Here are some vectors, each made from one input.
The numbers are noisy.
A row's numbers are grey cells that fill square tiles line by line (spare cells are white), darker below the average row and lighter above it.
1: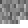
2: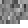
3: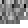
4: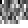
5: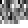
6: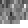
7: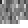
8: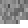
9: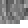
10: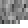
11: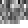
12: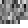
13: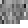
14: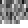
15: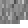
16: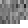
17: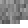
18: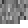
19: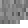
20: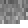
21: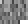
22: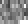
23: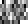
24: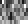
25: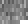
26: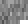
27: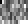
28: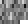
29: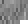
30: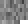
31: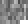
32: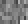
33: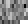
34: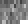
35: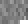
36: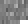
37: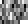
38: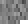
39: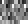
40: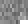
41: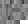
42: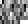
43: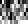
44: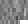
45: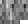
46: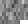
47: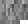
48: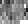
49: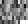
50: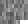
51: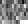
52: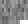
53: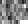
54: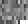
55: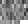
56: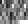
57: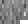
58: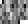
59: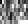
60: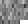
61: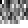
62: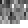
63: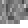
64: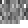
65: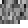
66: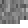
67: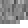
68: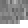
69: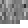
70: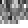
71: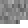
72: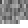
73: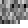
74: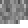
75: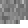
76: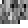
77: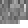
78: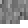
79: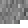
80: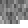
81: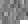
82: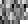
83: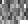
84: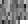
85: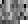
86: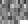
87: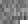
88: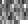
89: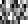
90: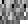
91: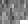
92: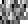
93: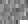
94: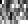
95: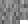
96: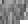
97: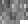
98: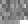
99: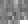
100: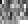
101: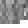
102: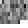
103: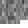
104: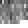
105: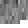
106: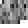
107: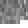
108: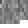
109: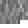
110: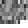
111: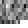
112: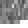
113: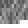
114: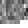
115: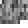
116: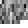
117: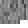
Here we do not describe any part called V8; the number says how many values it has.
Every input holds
a value of V8, together with either one of 7 labels, or a point on a 5-point line.
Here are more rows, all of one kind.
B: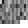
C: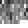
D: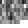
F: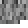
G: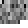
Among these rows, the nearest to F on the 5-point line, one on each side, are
B and C.
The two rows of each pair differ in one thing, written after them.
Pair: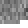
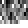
the place on the 5-point line
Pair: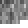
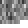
the place on the 5-point line
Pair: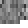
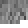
the place on the 5-point line
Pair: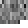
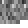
the value of V8
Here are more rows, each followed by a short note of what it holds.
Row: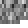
one of 7 labels and a value of V8
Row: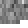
one of 7 labels and a value of V8
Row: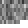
a point on a 5-point line and a value of V8
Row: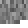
a point on a 5-point line and a value of V8
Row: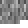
one of 7 labels and a value of V8
